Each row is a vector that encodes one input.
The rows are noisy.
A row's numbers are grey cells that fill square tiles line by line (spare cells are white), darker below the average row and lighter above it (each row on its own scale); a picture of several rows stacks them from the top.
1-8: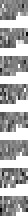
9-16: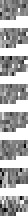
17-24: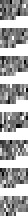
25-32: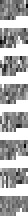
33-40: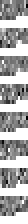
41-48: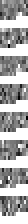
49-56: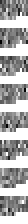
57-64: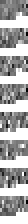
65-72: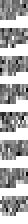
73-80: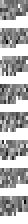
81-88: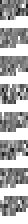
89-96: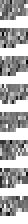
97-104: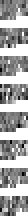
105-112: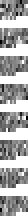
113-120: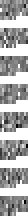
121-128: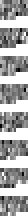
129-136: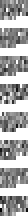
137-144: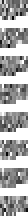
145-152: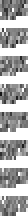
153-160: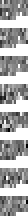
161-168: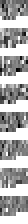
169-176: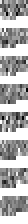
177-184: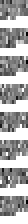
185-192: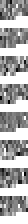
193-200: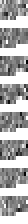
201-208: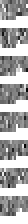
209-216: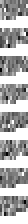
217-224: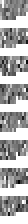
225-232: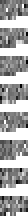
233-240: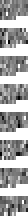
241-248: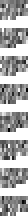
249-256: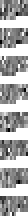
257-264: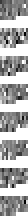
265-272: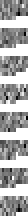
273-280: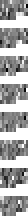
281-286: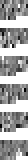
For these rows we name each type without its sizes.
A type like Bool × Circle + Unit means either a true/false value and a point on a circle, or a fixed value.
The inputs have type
Circle × Label.
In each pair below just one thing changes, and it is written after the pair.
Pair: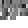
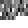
the label
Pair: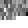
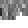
the label
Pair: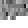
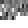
the label
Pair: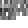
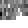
the label
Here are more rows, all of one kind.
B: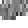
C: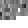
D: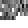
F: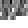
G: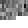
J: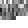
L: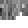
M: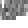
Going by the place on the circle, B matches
D and F.
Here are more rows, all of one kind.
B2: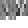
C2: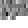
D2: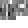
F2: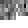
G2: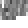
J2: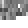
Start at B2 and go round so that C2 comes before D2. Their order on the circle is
B2, J2, C2, G2, F2, D2.
